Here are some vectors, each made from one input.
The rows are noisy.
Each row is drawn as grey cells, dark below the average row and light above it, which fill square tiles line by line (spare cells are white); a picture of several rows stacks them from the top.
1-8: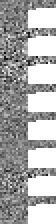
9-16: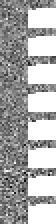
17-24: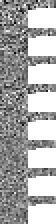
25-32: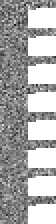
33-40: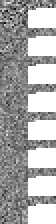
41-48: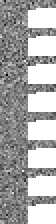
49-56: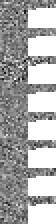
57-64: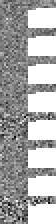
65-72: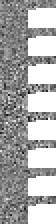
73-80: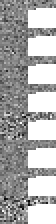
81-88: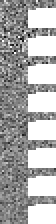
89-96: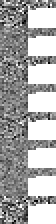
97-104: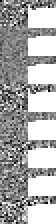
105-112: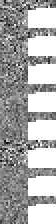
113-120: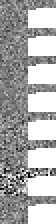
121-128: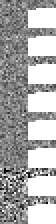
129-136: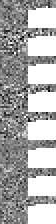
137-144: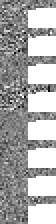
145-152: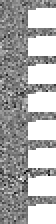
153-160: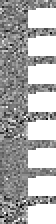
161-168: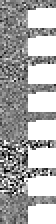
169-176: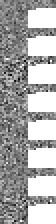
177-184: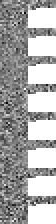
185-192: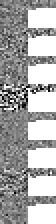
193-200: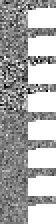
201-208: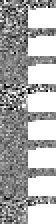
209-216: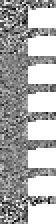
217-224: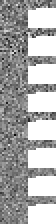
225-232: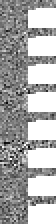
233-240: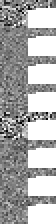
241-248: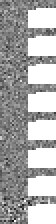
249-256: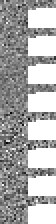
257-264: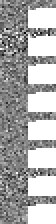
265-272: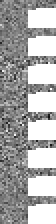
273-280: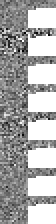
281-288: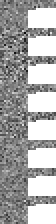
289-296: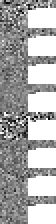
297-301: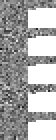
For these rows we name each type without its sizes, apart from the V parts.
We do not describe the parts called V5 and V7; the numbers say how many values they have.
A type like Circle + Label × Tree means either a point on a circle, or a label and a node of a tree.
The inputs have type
Line × (Tree × V7 + V5).
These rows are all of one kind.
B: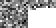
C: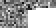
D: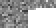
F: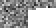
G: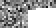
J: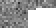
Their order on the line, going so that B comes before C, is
F, B, D, C, J, G.
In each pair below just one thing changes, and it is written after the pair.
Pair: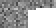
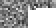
the value of V7
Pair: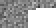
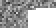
the node of the tree
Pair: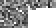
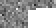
the value of V7
